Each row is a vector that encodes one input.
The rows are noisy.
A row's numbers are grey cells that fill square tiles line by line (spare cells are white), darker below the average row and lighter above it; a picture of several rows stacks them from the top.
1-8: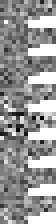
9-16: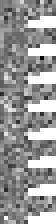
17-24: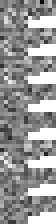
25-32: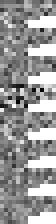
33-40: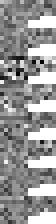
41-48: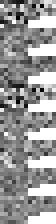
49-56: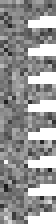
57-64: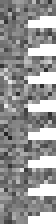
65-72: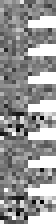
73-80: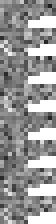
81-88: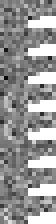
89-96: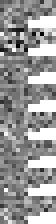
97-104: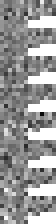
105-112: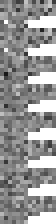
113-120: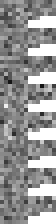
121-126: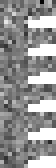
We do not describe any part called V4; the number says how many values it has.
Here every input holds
a list of up to two items, each a point on a 5-point line, a true/false value and a value of V4.
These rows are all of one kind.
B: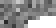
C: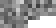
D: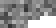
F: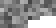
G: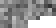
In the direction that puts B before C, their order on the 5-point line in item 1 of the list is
D, B, C, F, G.
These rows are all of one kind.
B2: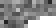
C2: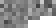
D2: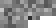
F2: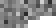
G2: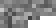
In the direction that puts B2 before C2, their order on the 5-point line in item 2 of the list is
B2, G2, C2, D2, F2.
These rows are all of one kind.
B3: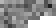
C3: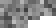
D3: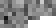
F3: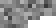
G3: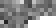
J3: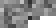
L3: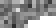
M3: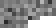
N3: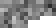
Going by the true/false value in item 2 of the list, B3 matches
C3, D3 and N3.
